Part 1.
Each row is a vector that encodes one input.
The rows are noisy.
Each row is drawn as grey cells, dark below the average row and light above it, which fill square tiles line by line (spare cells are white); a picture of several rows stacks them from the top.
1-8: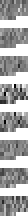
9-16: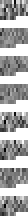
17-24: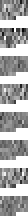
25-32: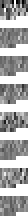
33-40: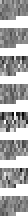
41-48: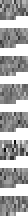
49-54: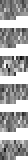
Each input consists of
a list of up to two points on a 6-point circle.
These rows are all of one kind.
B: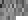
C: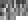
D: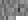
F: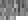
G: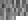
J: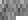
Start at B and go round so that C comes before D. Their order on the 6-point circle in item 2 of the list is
B, J, F, C, D, G.
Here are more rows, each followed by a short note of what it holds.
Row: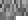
a list of two items
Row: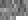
a list of two items
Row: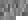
a list of two items
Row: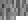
a list of two items
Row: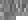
a list of one item
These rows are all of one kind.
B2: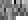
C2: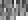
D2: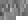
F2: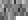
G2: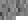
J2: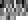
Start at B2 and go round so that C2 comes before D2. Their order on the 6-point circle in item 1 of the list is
B2, F2, C2, G2, D2, J2.
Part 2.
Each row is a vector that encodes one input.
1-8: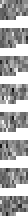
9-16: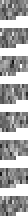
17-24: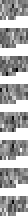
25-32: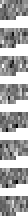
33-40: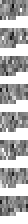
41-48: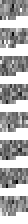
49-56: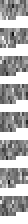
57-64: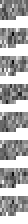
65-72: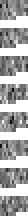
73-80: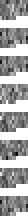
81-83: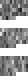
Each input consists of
either one of 9 labels, or a point on a 10-point line.
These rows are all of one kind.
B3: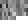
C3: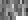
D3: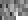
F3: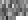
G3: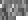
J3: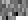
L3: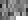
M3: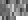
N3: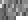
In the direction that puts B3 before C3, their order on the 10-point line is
D3, B3, L3, C3, M3, G3, N3, F3, J3.
